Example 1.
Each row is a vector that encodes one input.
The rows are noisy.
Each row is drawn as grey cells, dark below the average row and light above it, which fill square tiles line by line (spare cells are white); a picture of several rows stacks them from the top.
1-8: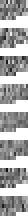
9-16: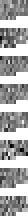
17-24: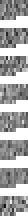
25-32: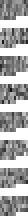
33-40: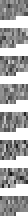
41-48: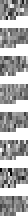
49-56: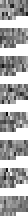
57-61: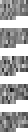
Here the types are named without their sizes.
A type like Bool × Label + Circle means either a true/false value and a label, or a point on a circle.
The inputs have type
Line + Tree.
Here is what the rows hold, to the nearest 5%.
About 30% of them hold a point on a line. The rest hold a node of a tree.
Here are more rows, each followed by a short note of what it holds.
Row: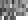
a point on a line
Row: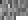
a node of a tree
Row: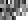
a point on a line
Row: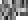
a node of a tree
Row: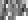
a point on a line
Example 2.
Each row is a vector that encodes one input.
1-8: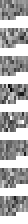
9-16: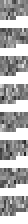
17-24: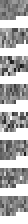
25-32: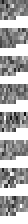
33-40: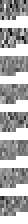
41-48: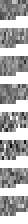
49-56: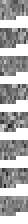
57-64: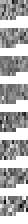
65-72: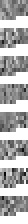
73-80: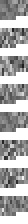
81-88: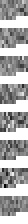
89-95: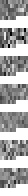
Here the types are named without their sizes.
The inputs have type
Line × (Tree + Unit).
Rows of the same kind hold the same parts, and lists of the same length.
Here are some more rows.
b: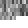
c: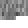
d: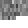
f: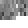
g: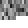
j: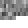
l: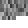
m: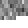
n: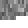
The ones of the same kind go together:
b, f, g, l, m
c, d, j, n

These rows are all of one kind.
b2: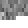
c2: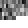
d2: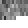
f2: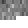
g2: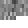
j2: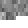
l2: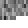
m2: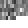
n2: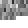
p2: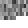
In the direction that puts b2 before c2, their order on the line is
b2, j2, p2, g2, m2, f2, l2, d2, c2, n2.
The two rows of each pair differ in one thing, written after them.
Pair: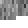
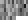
the place on the line
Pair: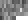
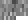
the place on the line
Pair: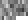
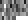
the place on the line
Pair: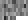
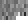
the node of the tree
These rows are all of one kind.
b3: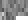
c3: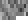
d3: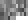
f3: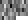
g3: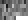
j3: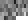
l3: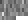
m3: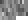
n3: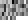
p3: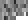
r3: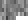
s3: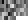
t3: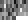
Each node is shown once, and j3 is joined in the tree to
c3 and p3.
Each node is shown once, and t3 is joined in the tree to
f3 and n3.
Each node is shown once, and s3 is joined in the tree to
g3 and m3.
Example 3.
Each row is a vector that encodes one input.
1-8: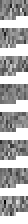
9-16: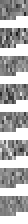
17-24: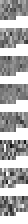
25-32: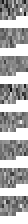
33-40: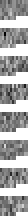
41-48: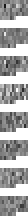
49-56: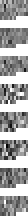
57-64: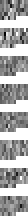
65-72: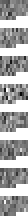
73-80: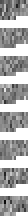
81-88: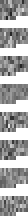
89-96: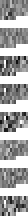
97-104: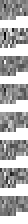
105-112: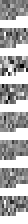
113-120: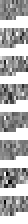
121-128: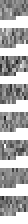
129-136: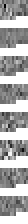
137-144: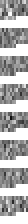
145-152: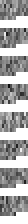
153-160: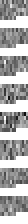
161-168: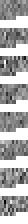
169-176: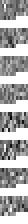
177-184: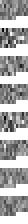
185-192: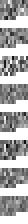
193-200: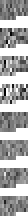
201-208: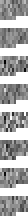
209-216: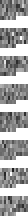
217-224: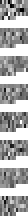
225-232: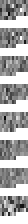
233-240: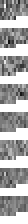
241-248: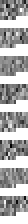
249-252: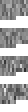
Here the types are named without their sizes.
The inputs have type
Line × Line × (Tree + Unit).
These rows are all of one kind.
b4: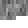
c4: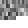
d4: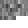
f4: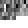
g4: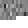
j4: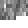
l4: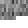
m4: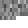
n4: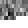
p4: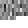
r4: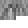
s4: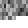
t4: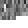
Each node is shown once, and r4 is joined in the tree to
p4.
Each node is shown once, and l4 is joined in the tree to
b4 and n4.
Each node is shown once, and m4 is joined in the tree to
d4 and f4.
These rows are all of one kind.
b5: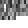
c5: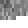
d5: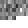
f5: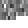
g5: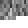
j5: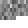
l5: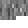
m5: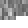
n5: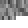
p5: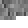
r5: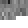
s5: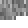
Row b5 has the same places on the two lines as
f5, j5, m5 and s5.
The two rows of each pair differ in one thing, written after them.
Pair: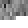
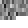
the node of the tree
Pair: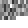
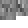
the node of the tree
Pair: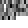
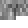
the node of the tree
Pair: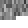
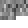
the place on one of the two lines
